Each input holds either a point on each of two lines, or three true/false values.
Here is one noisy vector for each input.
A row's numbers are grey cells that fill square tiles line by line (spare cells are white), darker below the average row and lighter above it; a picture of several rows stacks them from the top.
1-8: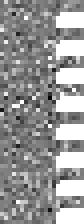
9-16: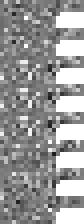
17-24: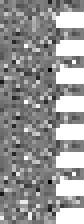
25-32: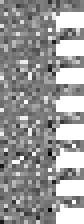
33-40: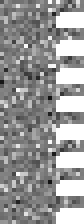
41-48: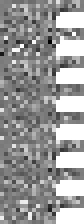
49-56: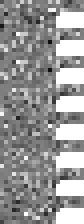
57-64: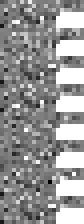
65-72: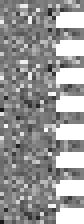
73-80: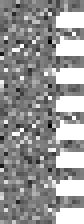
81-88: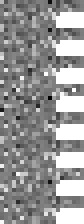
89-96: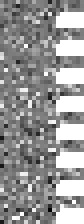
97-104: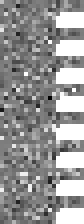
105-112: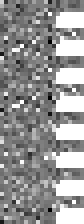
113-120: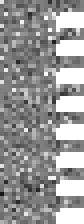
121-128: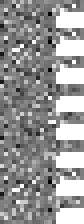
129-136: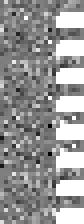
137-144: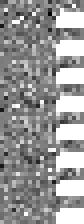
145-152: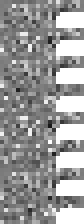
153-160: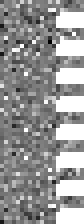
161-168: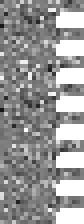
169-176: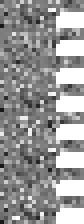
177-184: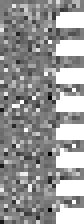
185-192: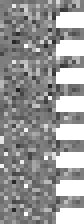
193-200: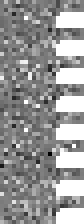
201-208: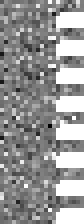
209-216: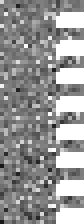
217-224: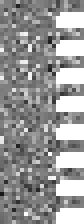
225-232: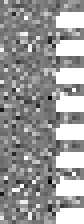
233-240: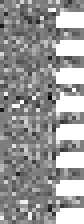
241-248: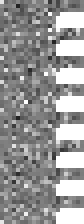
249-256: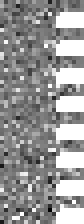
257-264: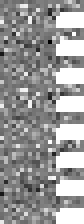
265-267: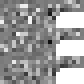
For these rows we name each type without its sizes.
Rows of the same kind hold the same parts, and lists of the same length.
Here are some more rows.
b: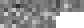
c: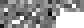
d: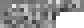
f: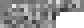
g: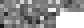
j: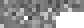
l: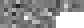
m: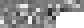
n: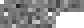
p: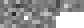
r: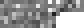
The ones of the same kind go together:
b, j, l, n, p
c, d, f, g, m, r

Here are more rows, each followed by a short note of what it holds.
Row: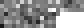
three true/false values
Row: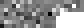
three true/false values
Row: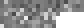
a point on each of two lines
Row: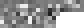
three true/false values
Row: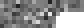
a point on each of two lines
